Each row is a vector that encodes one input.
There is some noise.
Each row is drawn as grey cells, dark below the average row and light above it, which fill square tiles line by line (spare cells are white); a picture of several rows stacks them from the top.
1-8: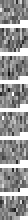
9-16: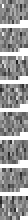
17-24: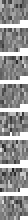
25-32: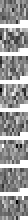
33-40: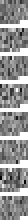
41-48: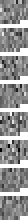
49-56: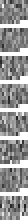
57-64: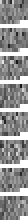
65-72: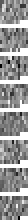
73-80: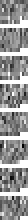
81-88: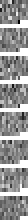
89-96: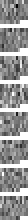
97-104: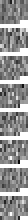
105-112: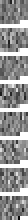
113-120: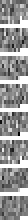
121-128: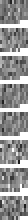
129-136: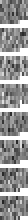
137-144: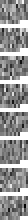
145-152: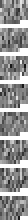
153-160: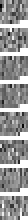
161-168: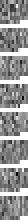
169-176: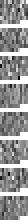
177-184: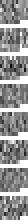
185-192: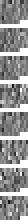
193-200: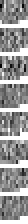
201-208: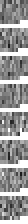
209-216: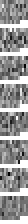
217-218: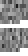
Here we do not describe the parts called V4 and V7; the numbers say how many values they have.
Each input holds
a point on an 11-point circle and a value of V4, together with either a point on an 8-point line, or a value of V7.
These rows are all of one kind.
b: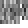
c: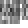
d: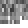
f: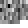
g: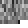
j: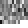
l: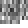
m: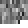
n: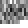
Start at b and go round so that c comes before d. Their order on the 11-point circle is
b, f, n, j, g, l, m, c, d.
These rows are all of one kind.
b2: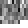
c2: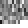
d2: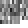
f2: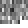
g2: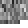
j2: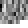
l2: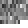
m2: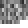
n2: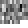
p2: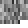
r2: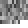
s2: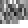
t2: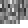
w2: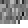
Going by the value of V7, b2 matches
c2, l2 and r2.
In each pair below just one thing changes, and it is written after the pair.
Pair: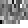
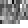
the value of V4
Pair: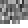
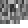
the value of V4
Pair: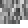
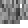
the place on the 11-point circle
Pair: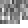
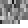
the value of V7
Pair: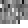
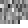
the place on the 11-point circle
